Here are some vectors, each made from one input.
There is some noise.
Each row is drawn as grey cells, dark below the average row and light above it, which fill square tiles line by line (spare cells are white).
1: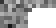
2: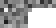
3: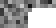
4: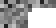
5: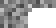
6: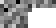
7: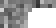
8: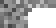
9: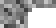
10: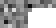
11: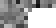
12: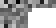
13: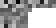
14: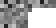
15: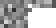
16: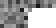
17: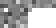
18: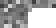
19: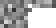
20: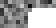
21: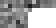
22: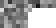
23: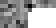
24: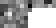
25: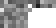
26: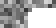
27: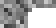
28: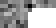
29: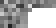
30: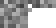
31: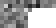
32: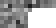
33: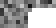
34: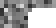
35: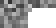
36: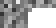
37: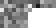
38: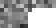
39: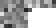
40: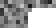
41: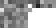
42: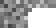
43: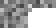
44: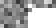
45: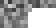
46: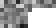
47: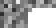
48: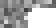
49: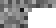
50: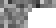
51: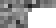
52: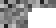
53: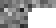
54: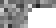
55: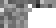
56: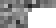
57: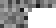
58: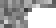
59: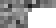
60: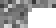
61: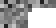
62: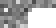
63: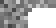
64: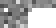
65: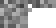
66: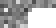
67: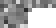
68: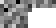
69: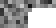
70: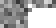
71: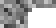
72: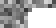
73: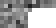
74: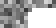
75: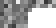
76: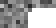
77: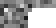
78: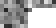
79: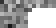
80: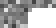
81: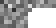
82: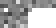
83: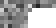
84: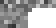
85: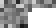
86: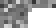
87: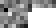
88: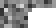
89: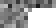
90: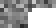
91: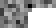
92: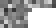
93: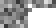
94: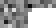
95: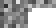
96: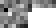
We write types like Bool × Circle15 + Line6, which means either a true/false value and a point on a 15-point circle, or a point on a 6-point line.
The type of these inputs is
(Line5 + Tree7) × Tree7.
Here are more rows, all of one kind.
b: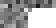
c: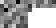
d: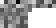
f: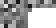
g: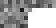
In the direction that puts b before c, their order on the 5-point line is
d, g, b, f, c.
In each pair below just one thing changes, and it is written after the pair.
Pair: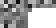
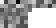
the place on the 5-point line
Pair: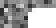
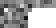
the place on the 5-point line
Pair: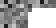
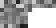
the place on the 5-point line
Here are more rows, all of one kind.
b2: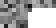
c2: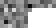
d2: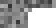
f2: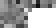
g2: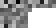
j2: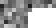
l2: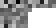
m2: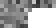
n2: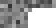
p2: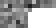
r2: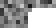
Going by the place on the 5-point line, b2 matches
c2 and p2.
